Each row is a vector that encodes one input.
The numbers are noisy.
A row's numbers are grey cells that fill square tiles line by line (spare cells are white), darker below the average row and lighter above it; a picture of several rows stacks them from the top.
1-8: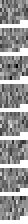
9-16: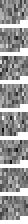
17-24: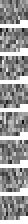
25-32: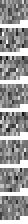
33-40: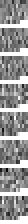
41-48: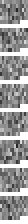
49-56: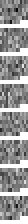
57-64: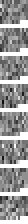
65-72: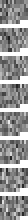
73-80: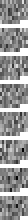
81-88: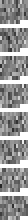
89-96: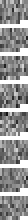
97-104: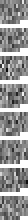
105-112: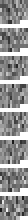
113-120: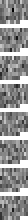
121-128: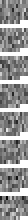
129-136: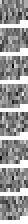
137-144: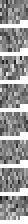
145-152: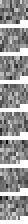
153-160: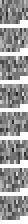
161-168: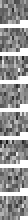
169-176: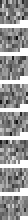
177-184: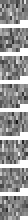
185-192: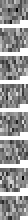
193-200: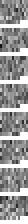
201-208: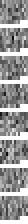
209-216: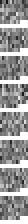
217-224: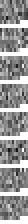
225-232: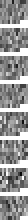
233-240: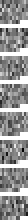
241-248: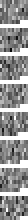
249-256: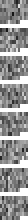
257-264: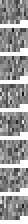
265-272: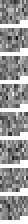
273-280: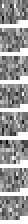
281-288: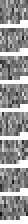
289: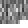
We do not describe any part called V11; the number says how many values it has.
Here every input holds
either one of 8 labels and a value of V11, or a point on a 5-point line, or a node of a 10-node tree.
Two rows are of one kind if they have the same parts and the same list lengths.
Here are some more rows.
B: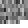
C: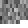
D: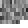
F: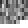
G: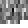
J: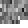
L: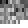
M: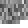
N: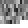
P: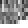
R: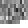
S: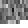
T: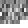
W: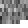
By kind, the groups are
B, C, D, G, J, S, T, W
F, L, P
M, N, R

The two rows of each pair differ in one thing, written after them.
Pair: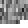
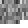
the label
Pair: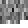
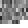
the label
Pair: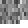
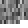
the value of V11
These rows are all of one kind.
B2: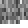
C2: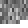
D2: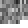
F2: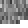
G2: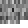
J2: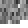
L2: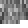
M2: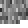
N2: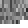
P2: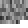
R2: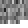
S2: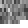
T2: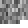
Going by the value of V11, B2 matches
F2 and P2.
